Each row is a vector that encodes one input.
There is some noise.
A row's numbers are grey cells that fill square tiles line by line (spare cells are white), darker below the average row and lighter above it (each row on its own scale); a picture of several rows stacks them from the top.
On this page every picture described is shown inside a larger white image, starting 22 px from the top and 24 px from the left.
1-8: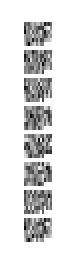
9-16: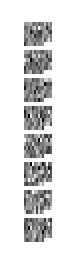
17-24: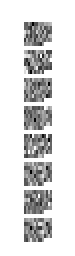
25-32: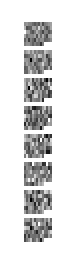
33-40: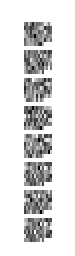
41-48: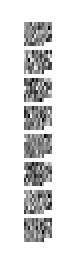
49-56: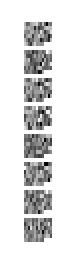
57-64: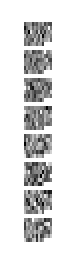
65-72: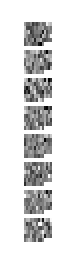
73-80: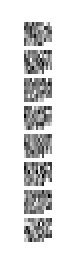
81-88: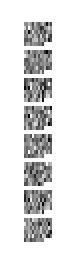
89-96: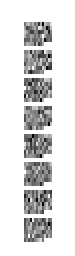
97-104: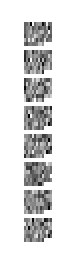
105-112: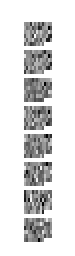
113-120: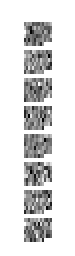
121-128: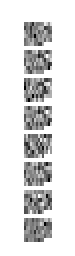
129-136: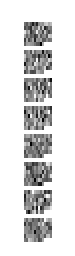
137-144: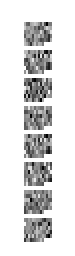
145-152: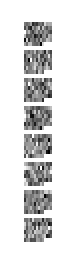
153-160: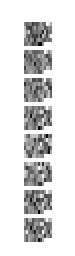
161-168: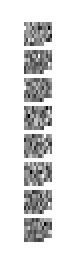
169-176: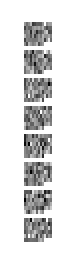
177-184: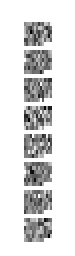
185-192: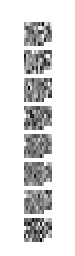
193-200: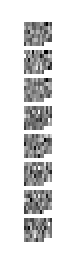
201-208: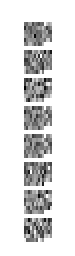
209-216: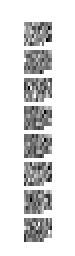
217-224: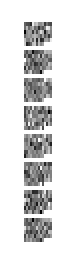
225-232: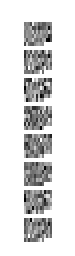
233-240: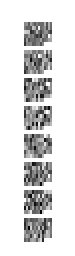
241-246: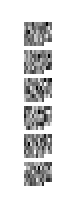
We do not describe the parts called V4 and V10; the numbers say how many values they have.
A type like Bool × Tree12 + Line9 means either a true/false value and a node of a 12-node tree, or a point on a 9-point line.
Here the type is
Bool × Circle9 + (Circle6 + V10) × V4.
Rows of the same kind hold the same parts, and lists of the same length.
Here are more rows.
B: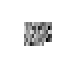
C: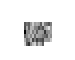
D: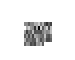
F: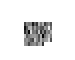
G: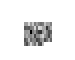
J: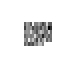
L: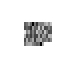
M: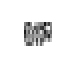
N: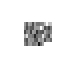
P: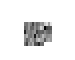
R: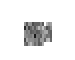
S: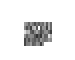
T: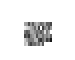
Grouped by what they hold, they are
B, D, T
C, F, J, M
G, L, N, P, R, S

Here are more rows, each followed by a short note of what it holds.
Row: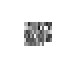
a value of V4 and a value of V10
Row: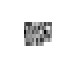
a point on a 6-point circle and a value of V4
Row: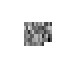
a value of V4 and a value of V10
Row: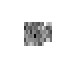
a point on a 9-point circle and a true/false value
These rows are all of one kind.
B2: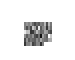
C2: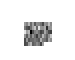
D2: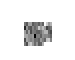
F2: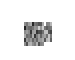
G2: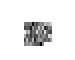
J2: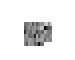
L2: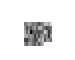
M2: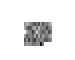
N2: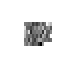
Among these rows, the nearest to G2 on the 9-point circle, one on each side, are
D2 and J2.
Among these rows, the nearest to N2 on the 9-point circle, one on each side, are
J2 and L2.
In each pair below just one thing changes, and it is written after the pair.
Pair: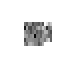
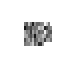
the place on the 9-point circle
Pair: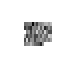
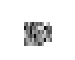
the true/false value
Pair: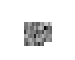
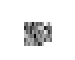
the place on the 9-point circle
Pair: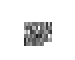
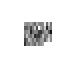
the true/false value
